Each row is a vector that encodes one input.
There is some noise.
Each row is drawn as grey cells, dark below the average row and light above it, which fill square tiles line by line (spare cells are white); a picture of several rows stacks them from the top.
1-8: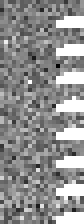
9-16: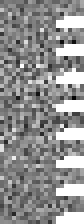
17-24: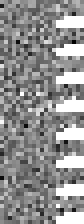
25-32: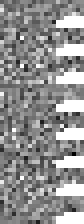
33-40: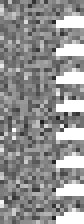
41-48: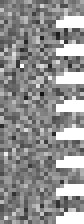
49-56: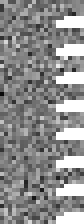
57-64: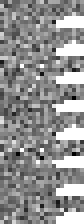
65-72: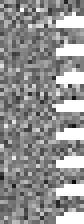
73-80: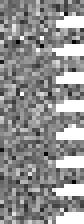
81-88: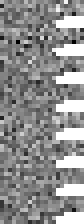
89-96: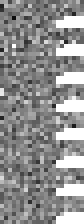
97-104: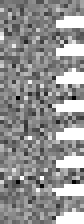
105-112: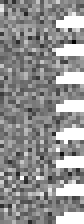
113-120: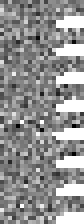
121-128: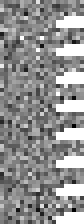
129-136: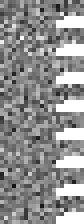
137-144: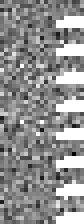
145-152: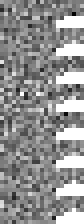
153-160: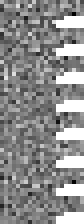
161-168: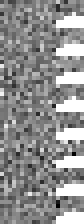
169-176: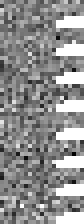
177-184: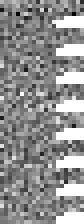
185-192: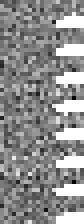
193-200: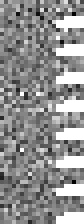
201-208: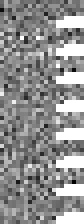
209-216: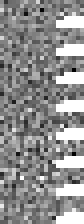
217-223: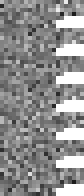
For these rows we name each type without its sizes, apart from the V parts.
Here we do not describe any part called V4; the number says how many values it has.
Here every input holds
a point on a line, together with a list of items, each either a point on a line, or a value of V4.
